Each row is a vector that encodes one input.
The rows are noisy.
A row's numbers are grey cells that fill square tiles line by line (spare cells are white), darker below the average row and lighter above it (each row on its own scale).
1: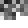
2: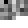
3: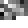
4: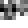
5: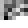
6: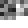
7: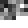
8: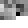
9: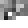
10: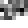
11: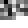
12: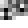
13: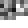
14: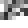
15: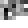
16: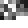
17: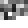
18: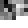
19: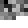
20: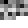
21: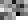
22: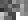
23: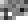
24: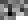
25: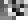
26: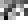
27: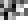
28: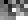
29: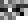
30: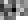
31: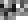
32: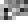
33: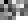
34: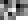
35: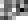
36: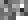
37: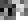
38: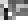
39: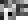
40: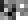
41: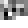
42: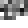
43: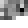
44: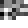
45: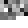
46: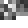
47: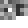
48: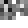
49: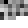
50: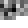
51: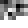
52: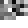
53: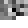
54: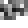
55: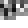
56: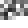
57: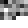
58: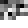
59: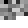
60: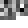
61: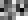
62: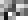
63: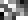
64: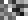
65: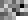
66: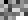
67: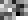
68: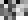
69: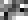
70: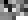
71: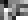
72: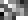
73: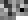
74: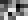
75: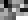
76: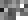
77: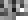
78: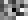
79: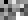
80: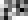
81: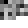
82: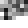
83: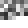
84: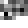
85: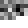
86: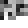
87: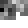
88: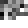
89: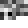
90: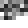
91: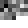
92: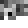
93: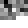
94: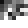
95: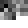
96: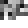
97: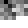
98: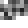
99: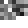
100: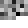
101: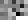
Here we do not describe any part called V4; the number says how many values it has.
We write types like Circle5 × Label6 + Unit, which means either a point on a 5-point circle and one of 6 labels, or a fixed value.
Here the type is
List2(Bool × V4).
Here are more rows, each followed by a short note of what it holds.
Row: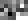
a list of two items
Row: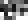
a list of two items
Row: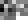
a list of two items
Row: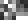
the empty list
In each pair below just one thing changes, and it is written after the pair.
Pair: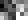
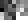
the value of V4 in item 2 of the list
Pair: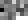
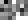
the value of V4 in item 2 of the list
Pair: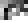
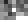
the true/false value in item 1 of the list
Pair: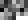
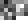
the value of V4 in item 2 of the list
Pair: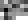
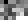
the true/false value in item 1 of the list
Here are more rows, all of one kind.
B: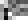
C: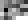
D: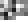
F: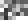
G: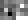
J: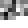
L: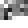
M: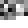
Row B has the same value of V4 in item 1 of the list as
C and F.
